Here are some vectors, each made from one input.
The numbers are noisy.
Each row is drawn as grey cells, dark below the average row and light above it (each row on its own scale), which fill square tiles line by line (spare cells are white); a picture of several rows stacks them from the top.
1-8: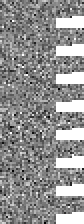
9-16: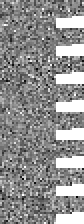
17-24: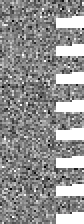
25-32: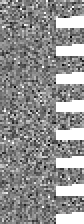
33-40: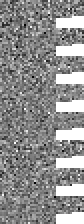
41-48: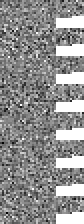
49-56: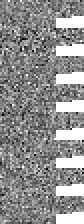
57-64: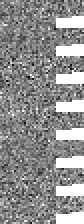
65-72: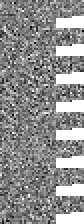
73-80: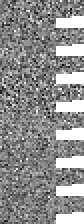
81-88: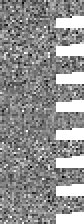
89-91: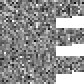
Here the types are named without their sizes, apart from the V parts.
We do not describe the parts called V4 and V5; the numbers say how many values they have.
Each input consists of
a value of V5, together with either a point on a circle and a true/false value, or a value of V4.
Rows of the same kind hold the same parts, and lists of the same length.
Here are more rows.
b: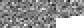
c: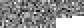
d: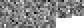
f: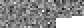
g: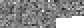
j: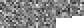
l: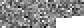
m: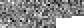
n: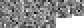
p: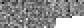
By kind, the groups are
b, d, l, m, n
c, f, g, j, p

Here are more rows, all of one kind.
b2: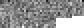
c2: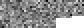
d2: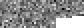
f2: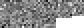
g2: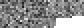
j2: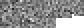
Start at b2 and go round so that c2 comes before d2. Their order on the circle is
b2, c2, d2, j2, g2, f2.
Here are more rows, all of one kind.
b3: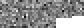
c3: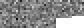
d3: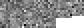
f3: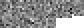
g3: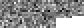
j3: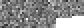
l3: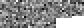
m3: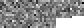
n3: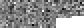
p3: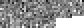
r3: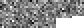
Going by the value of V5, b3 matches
c3, l3, m3 and r3.
